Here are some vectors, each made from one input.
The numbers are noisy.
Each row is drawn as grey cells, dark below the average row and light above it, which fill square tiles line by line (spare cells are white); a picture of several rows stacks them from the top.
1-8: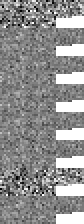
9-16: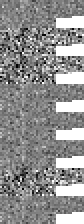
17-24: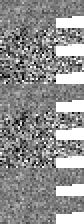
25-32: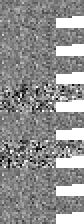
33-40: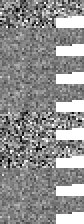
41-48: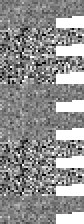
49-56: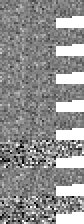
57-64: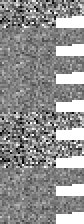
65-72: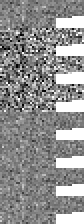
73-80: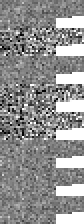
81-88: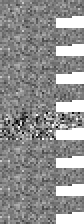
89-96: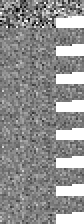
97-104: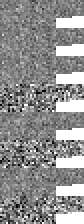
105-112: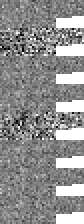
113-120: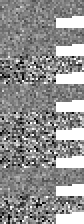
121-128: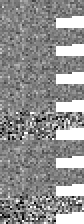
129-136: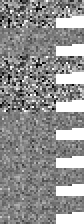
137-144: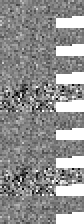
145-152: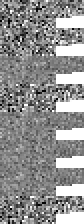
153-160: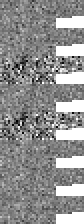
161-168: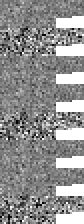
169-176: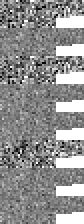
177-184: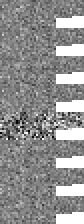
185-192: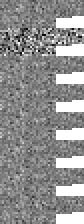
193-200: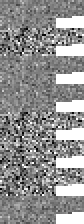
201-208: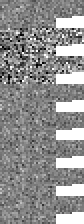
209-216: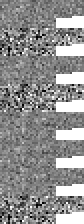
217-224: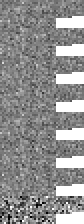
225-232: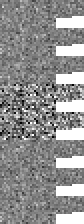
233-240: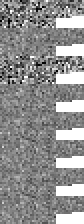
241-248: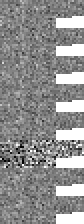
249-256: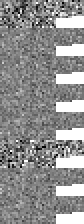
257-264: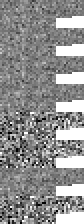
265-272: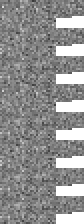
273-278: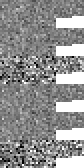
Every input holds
either a node of a 7-node tree, or three true/false values.
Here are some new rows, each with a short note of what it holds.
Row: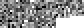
a node of a 7-node tree
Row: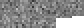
three true/false values
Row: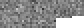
three true/false values
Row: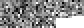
a node of a 7-node tree
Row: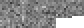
three true/false values
